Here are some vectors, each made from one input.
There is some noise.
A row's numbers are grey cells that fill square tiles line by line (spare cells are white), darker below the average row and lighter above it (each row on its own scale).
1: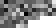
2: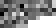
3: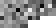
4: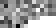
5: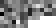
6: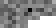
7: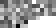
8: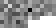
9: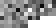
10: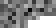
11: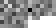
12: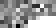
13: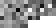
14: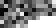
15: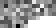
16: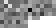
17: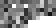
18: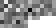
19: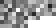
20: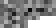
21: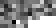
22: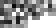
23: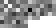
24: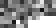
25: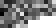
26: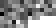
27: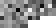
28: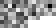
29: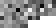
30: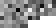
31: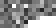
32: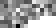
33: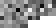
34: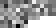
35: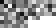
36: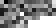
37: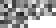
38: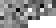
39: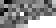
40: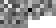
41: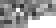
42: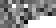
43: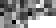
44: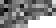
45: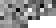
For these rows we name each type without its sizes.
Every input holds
either a fixed value, or a label and a true/false value.
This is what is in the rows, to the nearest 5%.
About 20% of them hold a fixed value. The rest hold a label and a true/false value.
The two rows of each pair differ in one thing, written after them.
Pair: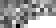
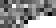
the true/false value
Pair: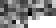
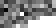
the label
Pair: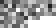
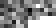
the true/false value
